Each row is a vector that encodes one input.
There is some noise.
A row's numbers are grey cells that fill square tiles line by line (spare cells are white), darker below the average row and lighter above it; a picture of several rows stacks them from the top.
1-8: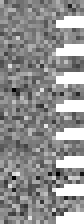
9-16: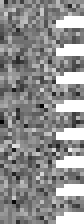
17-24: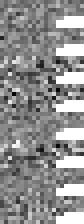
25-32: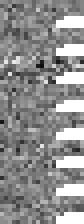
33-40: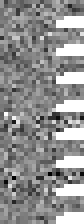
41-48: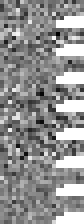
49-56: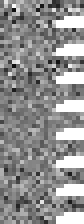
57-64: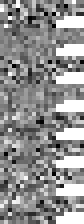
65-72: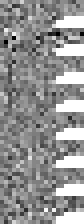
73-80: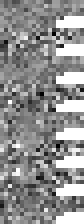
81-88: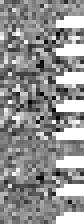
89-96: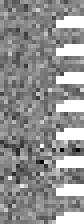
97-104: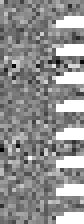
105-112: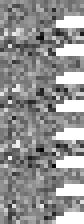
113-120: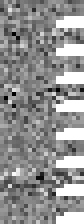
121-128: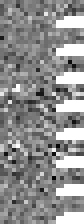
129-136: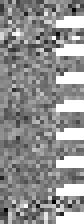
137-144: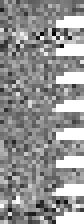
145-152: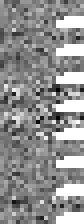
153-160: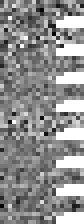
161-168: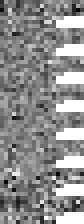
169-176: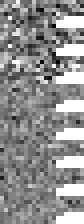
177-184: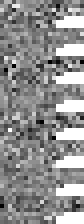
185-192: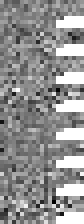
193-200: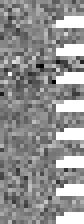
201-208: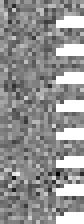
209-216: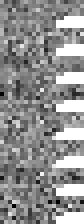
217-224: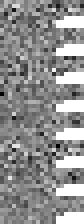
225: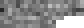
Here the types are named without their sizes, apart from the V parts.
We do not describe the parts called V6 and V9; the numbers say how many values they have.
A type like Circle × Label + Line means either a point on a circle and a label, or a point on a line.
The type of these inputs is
Bool × Bool × Bool × Bool × V6 × V9 + List(Line).
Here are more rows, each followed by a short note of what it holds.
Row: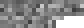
four true/false values, a value of V6 and a value of V9
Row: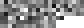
the empty list
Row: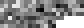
a list of one item
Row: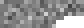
four true/false values, a value of V6 and a value of V9
